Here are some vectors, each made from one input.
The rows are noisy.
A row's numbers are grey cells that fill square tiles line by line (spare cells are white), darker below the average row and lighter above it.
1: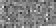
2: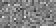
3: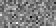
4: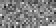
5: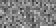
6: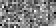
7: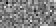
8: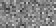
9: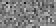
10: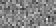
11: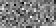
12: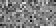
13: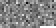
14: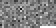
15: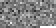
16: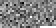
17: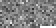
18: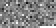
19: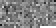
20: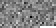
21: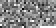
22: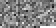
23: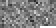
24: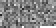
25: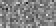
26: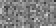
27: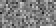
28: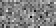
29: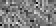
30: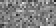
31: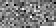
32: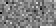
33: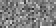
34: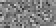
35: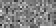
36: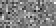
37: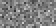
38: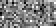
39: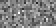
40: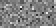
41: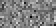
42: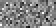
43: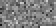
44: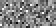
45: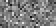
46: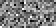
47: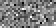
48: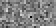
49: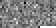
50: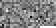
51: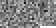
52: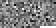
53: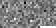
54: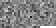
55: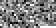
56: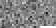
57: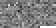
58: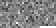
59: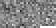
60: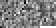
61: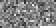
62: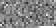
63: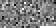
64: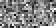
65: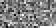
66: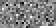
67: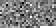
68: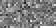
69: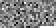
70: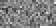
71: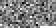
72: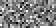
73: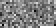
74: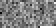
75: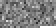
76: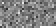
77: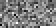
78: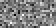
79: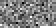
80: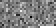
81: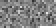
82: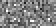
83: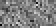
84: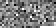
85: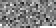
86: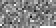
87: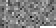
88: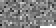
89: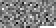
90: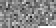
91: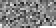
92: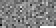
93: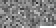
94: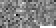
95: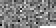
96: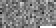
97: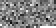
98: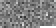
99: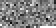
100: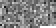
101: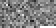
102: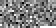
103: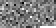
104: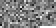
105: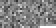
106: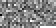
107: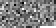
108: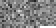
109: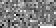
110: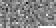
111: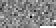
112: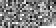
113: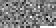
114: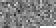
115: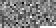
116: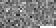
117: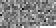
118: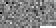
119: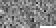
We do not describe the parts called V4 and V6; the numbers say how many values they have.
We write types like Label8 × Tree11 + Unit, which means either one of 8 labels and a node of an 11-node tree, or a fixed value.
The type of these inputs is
List2(Line5) × V4 × V6.
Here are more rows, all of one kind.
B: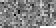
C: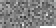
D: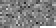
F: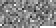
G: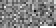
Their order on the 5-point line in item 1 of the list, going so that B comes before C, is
B, F, C, D, G.
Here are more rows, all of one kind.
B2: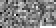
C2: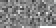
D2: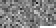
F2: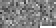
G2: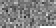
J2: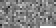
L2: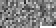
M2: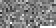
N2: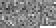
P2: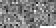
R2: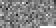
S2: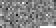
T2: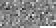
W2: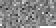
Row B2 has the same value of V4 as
J2, R2 and S2.
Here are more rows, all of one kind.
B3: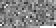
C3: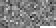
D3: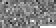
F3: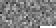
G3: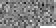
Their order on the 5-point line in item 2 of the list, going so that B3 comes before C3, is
D3, B3, F3, C3, G3.
